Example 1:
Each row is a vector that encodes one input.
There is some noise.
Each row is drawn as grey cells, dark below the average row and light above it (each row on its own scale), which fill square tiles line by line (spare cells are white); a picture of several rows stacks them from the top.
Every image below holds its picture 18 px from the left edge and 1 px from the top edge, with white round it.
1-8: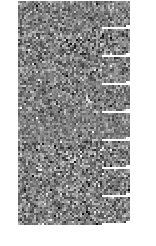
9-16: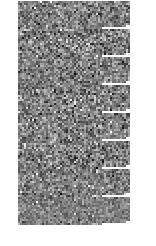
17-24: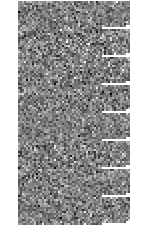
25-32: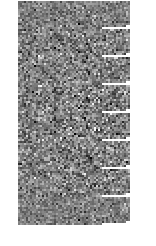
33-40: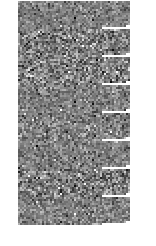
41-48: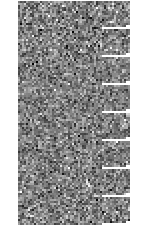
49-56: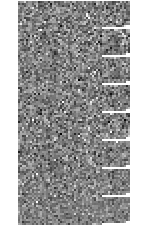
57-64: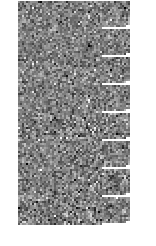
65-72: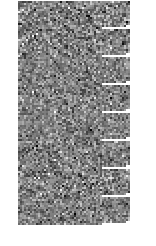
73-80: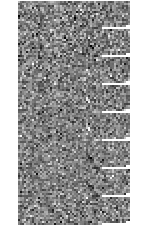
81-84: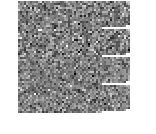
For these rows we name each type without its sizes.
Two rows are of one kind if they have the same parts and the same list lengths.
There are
3 kinds of row.
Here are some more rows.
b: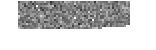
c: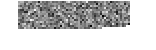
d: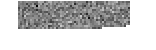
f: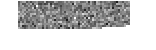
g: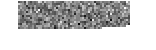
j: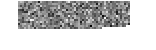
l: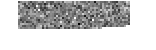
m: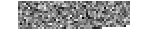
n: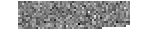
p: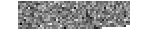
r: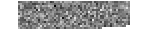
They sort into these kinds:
b, f, l, r
c, j
d, g, m, n, p

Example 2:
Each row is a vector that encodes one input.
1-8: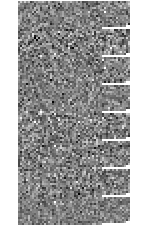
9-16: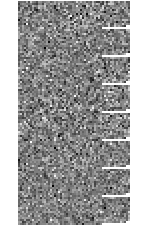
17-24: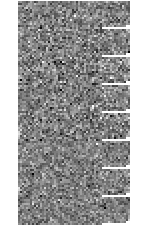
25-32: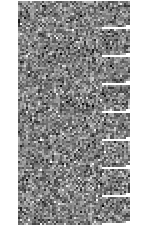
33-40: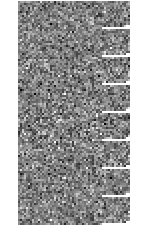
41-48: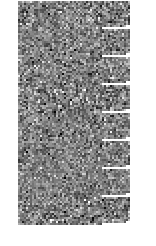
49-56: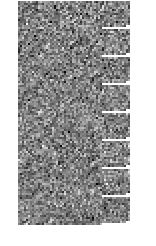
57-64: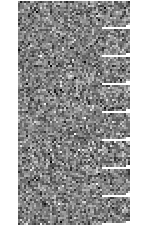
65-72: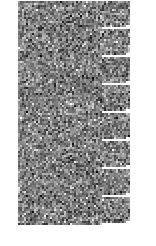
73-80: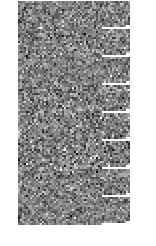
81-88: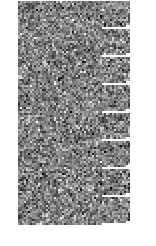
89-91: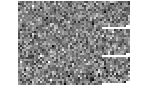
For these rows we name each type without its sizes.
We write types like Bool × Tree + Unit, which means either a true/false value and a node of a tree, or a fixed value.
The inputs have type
Bool × Bool × Bool × Line.
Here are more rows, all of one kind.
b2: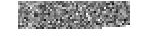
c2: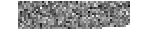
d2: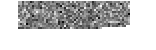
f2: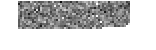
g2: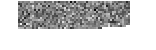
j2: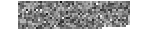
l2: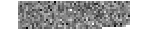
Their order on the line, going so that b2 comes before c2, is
g2, b2, j2, d2, f2, c2, l2.
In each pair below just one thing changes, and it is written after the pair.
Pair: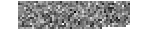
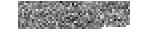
the place on the line
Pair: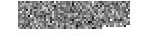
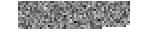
the place on the line
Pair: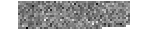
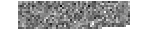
the place on the line
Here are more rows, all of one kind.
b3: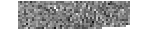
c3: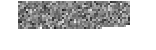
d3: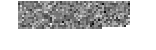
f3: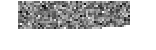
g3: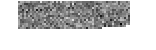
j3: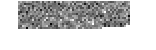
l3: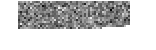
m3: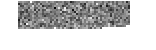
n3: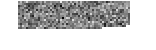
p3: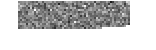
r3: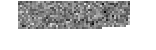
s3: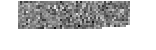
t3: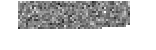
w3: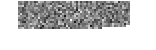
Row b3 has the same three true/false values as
r3, s3 and w3.
